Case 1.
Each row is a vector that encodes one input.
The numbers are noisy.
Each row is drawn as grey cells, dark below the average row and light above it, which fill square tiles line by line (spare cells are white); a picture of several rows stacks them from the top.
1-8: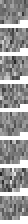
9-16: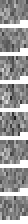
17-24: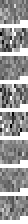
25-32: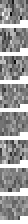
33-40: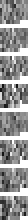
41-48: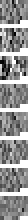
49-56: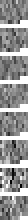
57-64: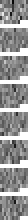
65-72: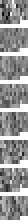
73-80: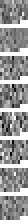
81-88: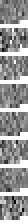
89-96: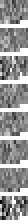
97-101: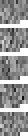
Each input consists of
a point on a 10-point line, together with either a fixed value, or three true/false values.
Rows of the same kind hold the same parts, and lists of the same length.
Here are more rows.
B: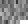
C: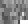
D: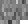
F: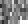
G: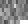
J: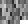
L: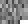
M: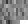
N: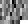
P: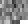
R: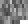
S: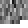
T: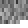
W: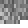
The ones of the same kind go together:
B, G, T, W
C, D, F, J, L, M, N, P, R, S

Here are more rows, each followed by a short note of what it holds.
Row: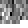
a point on a 10-point line
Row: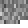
a point on a 10-point line
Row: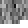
a point on a 10-point line and three true/false values
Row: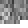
a point on a 10-point line
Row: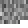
a point on a 10-point line
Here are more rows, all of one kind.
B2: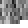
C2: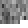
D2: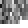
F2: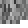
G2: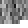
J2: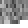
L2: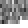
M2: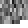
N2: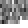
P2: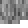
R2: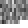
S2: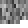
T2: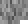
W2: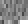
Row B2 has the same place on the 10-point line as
J2, P2 and T2.
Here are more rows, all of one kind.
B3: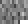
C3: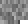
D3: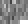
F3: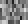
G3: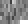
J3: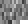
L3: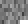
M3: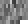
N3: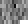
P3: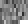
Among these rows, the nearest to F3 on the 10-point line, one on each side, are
C3 and J3.
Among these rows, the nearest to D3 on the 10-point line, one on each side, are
G3 and L3.
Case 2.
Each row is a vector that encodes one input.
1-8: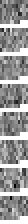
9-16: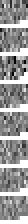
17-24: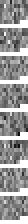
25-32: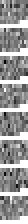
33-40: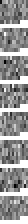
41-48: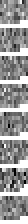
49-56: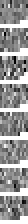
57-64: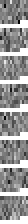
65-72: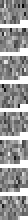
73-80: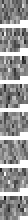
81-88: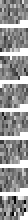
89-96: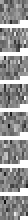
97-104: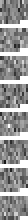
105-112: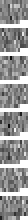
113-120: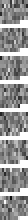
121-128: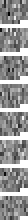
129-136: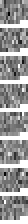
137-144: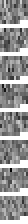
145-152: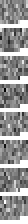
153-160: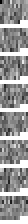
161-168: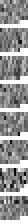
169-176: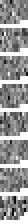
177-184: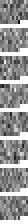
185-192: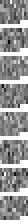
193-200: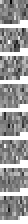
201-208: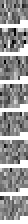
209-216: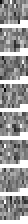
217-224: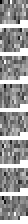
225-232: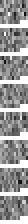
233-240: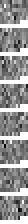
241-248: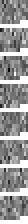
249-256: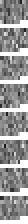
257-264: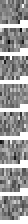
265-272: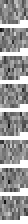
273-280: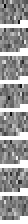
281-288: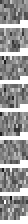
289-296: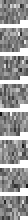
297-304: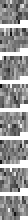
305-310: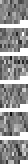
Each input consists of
either a point on a 5-point circle and a point on a 6-point circle, or a fixed value.
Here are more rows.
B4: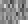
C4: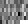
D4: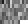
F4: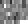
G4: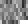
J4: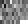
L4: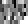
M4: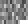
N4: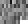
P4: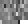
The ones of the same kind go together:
B4, C4, D4, F4, G4, J4, M4, N4, P4
L4

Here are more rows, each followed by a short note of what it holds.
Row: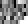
a fixed value
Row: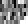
a fixed value
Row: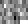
a point on a 5-point circle and a point on a 6-point circle
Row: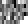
a fixed value
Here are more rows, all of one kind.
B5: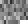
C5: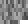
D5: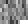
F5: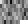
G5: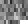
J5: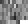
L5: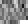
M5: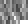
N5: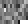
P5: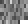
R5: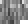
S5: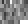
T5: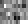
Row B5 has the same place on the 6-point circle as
F5 and G5.
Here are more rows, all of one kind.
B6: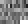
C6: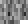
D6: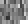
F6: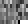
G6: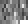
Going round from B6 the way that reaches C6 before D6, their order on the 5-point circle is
B6, C6, D6, G6, F6.
